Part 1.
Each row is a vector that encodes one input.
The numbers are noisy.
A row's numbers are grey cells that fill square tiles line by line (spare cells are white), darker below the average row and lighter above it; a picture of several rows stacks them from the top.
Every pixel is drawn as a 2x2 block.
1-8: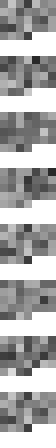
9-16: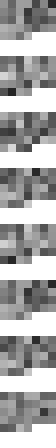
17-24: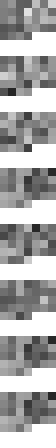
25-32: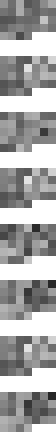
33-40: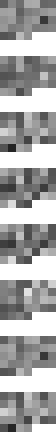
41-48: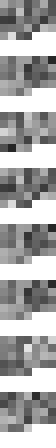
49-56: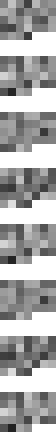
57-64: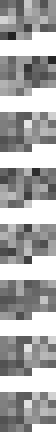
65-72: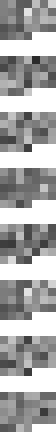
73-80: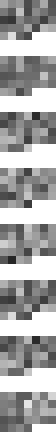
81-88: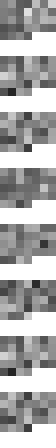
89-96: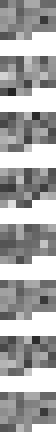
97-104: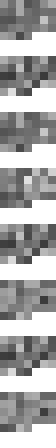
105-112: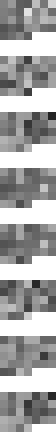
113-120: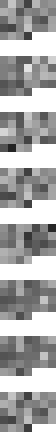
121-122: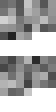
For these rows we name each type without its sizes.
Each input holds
three true/false values.
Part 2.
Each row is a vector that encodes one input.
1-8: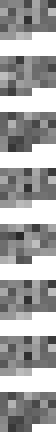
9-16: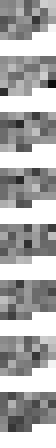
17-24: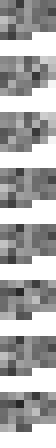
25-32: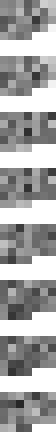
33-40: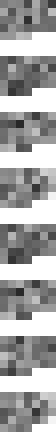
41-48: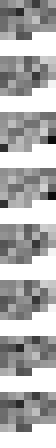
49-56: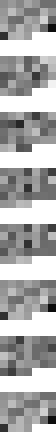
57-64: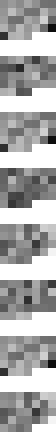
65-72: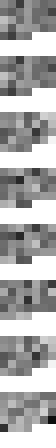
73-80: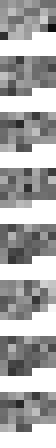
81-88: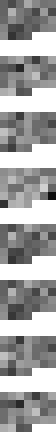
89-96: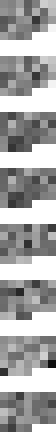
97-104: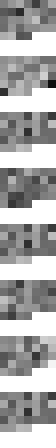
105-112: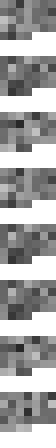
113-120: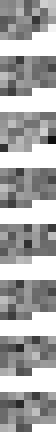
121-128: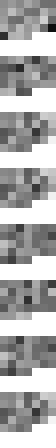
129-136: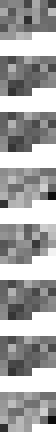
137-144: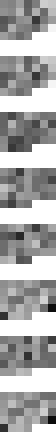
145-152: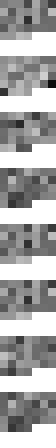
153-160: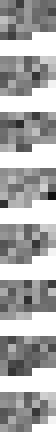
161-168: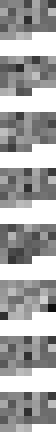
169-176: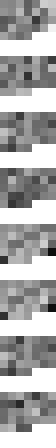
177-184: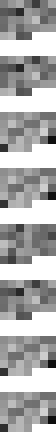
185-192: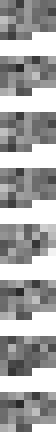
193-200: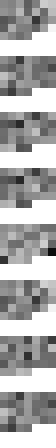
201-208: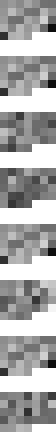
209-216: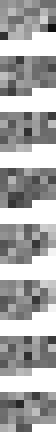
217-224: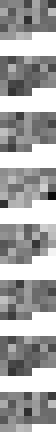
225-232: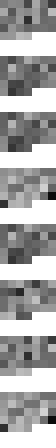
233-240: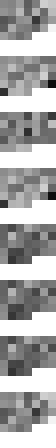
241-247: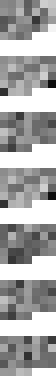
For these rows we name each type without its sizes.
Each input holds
a label.
